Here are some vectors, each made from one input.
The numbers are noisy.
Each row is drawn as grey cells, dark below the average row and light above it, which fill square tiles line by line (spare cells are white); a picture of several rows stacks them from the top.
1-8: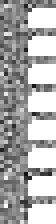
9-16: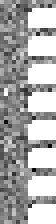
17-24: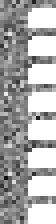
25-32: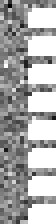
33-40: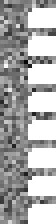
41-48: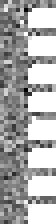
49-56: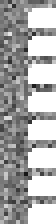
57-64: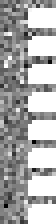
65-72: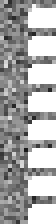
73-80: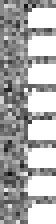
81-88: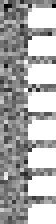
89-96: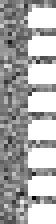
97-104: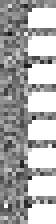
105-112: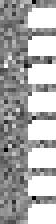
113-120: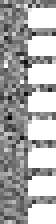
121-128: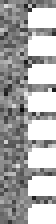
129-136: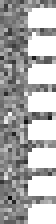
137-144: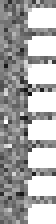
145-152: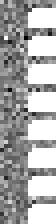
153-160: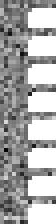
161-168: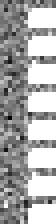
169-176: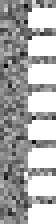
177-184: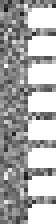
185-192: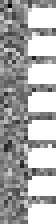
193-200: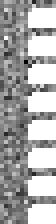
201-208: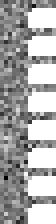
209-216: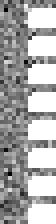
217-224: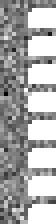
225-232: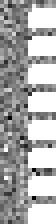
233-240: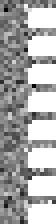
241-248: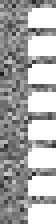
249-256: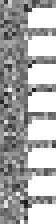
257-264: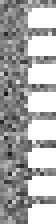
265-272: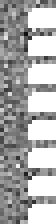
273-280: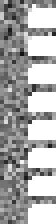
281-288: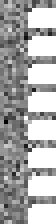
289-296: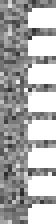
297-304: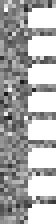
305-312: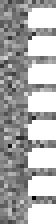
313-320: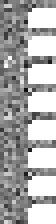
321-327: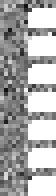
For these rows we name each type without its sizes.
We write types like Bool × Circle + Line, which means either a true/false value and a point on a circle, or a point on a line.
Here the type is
Bool × Line × (Line + Tree).
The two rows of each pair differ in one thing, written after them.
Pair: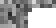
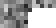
the place on one of the two lines
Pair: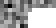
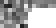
the place on one of the two lines
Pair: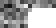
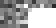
the place on one of the two lines
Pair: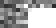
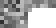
the place on one of the two lines
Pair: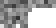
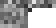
the true/false value
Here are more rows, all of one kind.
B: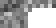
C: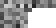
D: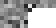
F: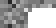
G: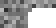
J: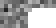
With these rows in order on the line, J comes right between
B and G.
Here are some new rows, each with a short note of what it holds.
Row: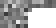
a point on each of two lines and a true/false value
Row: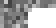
a point on each of two lines and a true/false value
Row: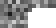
a point on each of two lines and a true/false value
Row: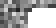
a point on each of two lines and a true/false value
